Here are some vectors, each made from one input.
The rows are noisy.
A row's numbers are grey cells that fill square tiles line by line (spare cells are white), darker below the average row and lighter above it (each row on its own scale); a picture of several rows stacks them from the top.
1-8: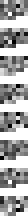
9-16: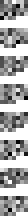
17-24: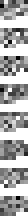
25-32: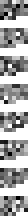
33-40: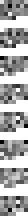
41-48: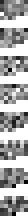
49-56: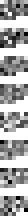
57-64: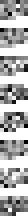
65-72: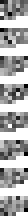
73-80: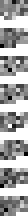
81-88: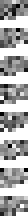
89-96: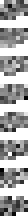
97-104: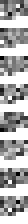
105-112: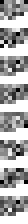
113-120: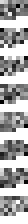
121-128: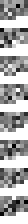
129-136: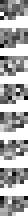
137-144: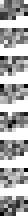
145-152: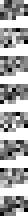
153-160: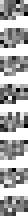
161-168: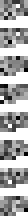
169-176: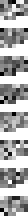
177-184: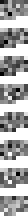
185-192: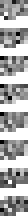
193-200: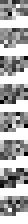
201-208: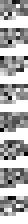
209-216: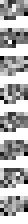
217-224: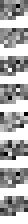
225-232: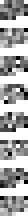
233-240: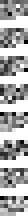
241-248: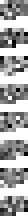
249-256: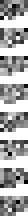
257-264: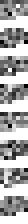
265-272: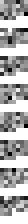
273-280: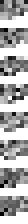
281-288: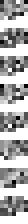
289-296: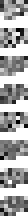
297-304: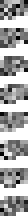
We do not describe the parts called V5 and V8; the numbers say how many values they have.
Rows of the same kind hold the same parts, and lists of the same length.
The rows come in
2 kinds.
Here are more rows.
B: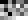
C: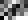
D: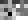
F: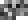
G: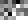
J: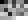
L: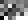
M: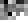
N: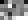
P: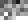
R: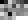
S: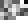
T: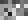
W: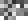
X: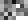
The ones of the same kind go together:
B, J, S, T, X
C, D, F, G, L, M, N, P, R, W

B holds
a value of V5 and a value of V8.
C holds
a point on a 6-point circle, a true/false value and a value of V5.
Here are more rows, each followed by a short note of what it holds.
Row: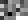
a value of V5 and a value of V8
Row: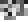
a point on a 6-point circle, a true/false value and a value of V5
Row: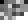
a value of V5 and a value of V8
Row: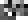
a value of V5 and a value of V8
